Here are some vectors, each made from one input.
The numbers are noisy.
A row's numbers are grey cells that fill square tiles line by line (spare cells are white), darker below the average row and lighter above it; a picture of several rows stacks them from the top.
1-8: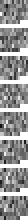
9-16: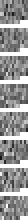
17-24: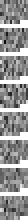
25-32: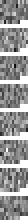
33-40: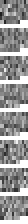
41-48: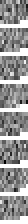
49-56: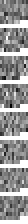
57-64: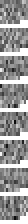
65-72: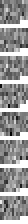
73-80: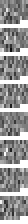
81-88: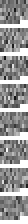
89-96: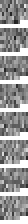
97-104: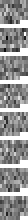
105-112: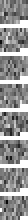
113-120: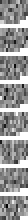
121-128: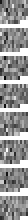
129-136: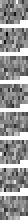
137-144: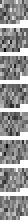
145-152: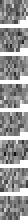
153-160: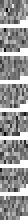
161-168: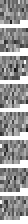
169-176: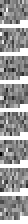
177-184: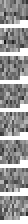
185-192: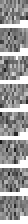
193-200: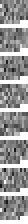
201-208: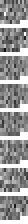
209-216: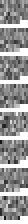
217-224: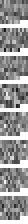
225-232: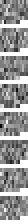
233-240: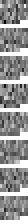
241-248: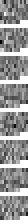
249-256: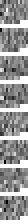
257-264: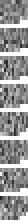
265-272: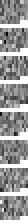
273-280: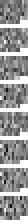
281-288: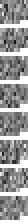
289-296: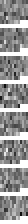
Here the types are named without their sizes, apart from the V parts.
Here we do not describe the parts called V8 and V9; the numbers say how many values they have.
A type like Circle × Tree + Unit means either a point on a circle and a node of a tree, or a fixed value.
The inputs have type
(Bool × Circle + V8) × Line + V9.
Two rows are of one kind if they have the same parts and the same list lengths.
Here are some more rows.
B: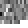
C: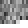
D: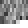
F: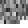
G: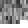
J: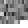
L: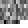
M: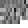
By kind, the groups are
B, F, L
C, D, J
G, M

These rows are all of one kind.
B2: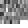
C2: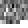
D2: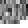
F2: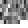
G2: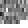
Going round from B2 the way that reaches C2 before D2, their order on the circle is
B2, G2, F2, C2, D2.
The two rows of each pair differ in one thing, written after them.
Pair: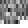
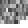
the true/false value
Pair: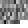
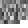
the place on the circle
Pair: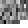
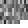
the place on the line
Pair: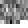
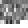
the place on the circle
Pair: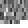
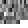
the true/false value
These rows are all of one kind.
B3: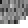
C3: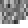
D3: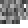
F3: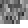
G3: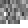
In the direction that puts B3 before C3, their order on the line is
F3, G3, B3, C3, D3.
